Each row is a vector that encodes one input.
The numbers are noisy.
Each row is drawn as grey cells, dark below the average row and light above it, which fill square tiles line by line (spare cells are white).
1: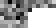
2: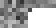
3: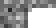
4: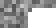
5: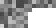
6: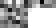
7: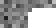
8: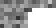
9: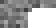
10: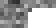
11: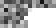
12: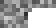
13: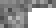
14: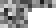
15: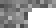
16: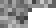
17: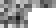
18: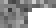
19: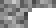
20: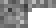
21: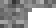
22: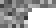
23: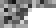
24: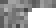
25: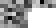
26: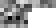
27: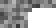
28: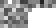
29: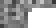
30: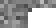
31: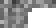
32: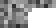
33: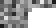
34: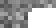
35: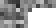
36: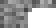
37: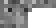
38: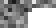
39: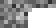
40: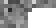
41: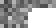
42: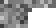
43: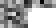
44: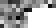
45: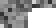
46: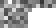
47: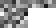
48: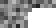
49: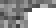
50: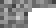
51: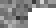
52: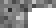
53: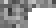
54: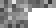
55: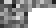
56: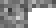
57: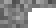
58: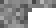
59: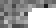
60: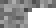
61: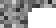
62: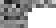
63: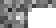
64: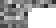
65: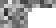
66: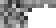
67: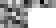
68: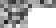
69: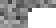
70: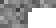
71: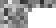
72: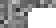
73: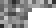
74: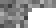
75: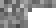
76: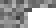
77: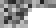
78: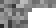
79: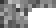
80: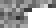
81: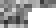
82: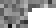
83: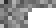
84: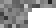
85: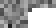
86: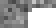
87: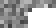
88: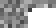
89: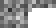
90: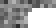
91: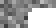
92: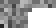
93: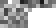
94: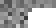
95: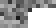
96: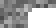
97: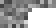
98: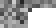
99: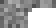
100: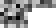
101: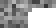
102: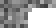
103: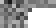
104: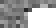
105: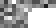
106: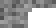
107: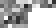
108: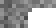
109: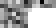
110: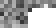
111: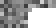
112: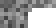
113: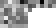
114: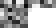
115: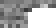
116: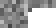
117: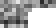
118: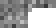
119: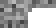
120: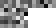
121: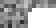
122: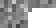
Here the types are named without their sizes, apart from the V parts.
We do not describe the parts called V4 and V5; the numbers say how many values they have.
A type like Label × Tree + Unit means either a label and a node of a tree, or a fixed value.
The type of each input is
Bool × Bool × Bool × Circle × V5 + V4.
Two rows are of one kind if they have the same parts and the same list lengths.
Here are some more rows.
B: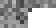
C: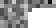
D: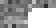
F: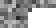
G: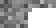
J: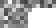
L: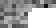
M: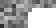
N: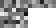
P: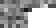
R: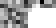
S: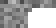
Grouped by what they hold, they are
B, C, D, F, G, L, M, P, S
J, N, R

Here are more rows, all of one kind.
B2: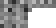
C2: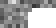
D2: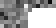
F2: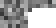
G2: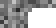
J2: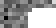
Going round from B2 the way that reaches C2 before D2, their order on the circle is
B2, J2, G2, C2, F2, D2.
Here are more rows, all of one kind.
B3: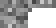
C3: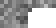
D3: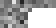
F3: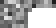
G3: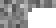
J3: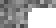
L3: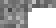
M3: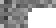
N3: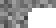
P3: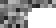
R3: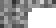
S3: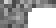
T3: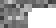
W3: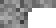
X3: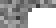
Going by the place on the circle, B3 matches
C3, D3, W3 and X3.
